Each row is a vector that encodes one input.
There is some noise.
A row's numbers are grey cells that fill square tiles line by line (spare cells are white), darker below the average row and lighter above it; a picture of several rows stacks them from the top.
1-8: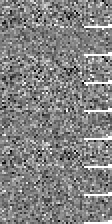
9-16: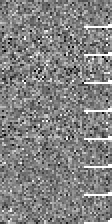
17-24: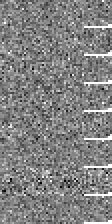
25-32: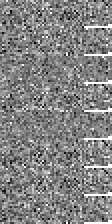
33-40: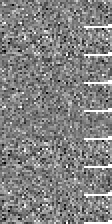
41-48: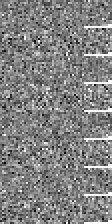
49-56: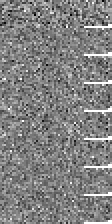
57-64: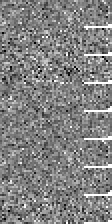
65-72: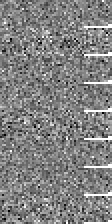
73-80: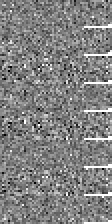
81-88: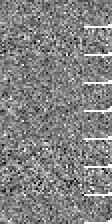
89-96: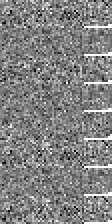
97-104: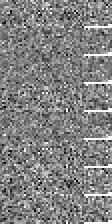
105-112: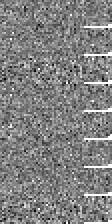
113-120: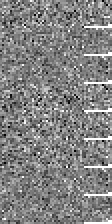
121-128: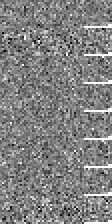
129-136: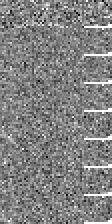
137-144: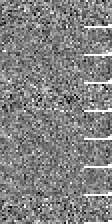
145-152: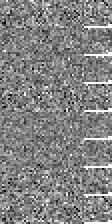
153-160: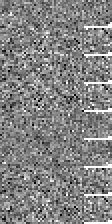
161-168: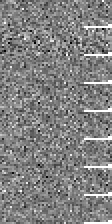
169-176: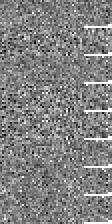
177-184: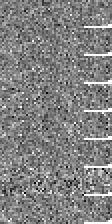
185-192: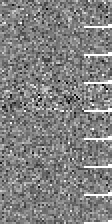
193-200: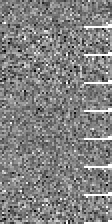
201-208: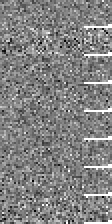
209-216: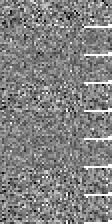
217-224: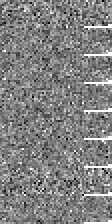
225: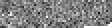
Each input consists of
either a point on a 6-point circle and a true/false value, or a node of a 15-node tree.
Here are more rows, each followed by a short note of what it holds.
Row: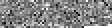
a point on a 6-point circle and a true/false value
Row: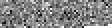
a point on a 6-point circle and a true/false value
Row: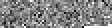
a point on a 6-point circle and a true/false value
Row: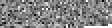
a point on a 6-point circle and a true/false value
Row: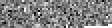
a point on a 6-point circle and a true/false value
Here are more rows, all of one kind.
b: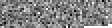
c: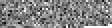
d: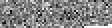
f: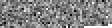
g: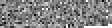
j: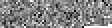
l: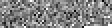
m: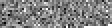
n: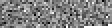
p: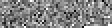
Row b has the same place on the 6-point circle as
f, j, l and p.
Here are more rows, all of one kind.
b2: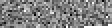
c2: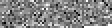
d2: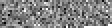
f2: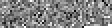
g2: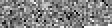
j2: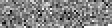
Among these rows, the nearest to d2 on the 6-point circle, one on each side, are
c2 and j2.
